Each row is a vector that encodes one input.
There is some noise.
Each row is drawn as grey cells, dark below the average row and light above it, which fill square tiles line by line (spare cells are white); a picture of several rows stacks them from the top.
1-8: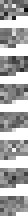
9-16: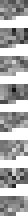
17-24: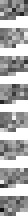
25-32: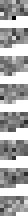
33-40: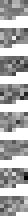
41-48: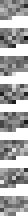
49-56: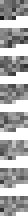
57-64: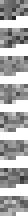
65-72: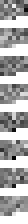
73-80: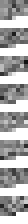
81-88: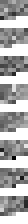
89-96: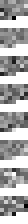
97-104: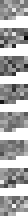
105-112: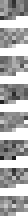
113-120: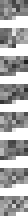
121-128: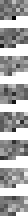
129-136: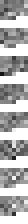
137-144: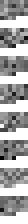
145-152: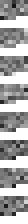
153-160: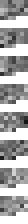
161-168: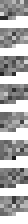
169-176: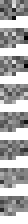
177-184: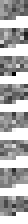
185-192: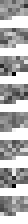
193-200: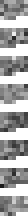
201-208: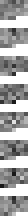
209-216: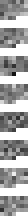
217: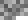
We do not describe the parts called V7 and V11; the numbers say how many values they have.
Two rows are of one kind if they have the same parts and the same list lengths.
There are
2 kinds of row.
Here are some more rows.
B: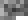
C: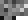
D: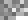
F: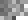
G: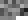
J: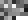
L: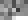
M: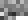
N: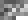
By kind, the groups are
B, D, L, M
C, F, G, J, N

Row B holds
a true/false value, a value of V7 and a value of V11.
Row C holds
a point on a 5-point line, a true/false value and a value of V11.
